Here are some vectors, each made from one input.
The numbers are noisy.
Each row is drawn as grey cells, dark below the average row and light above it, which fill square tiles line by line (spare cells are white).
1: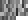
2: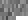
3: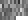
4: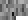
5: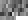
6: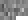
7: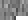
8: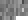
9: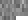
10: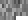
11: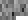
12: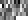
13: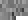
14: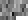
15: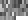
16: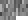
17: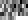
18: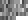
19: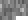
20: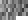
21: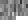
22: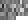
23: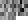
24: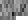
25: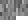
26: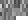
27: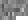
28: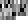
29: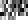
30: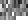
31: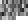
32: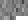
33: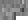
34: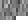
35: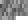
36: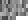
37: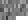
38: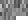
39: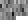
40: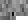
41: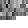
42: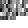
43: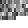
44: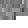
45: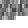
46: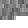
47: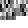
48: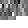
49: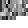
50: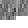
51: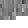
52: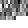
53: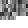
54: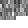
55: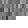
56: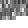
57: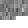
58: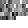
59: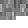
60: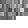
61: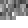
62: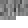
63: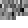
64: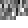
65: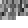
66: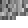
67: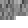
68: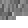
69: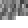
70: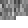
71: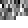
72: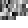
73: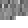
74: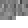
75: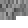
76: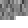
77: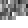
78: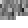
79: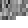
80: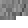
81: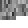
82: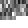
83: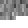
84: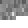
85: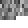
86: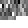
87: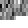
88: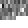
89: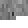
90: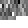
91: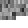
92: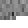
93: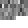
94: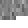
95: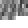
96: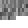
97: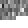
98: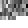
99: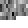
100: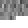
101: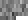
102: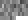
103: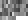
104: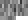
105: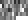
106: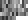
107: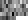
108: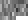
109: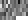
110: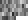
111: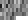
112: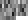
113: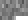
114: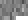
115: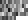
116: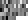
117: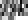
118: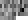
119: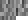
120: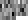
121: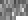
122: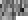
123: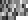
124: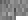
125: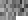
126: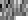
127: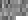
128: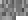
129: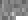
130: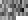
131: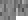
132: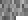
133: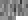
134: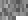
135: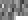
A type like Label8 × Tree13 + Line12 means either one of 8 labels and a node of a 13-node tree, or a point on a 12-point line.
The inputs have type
List2(Line11).
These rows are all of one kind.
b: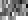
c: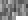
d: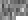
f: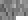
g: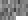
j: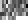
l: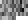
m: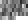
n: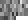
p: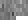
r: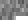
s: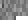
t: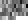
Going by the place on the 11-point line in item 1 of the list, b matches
d, m, r and t.
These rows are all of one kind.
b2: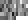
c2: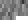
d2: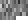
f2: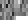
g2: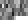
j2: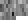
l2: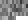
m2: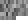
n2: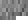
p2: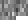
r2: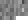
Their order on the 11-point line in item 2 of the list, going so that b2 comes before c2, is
p2, l2, m2, j2, b2, r2, f2, c2, d2, n2, g2.
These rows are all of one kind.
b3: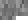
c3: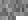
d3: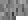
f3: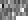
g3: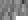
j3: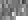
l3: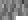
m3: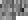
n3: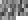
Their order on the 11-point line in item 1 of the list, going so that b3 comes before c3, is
j3, g3, l3, b3, f3, c3, d3, n3, m3.
